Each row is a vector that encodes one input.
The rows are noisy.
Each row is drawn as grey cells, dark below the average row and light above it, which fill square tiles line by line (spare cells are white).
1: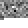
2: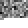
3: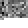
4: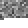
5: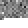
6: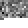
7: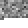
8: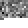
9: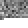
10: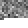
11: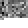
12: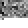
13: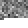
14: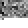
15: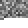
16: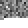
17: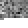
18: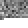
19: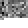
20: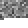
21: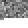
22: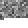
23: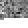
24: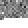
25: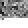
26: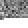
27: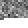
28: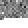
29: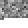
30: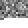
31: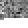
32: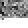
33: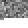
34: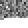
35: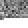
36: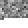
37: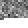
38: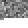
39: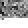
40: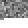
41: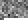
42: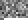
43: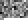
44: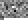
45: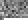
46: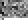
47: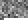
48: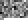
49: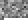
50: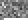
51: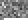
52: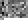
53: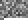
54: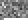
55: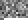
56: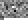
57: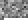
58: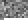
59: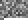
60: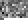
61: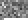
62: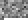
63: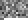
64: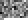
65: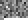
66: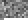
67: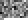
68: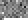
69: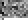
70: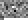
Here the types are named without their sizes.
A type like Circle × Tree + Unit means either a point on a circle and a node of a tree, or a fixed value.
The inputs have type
Label + Line.
